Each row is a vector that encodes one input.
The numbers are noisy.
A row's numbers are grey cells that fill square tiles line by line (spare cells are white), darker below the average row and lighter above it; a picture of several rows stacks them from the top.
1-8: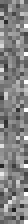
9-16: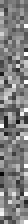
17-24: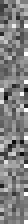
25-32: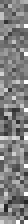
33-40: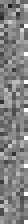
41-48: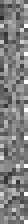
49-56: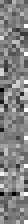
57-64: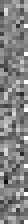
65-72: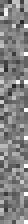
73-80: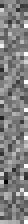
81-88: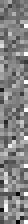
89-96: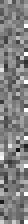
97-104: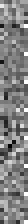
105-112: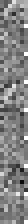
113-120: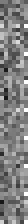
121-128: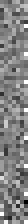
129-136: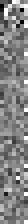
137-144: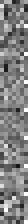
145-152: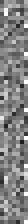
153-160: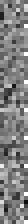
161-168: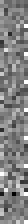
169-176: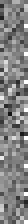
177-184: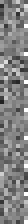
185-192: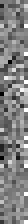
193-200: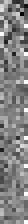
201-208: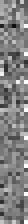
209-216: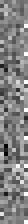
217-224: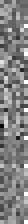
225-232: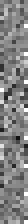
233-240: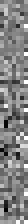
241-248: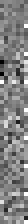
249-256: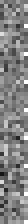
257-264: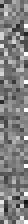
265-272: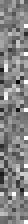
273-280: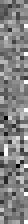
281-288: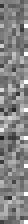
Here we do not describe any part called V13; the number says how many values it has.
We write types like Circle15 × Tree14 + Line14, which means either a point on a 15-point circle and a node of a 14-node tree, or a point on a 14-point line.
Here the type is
Bool × (Line7 + V13).
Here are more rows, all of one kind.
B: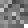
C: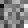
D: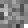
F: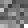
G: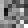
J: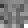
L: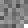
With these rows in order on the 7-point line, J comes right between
D and F.
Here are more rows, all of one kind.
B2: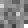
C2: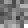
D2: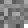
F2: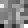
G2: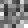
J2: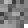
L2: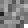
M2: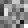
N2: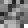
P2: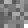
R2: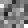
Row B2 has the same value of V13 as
J2, L2, N2 and R2.
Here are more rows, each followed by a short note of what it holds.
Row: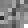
a point on a 7-point line and a true/false value
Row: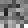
a point on a 7-point line and a true/false value
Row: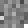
a true/false value and a value of V13
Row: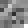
a true/false value and a value of V13
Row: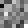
a point on a 7-point line and a true/false value
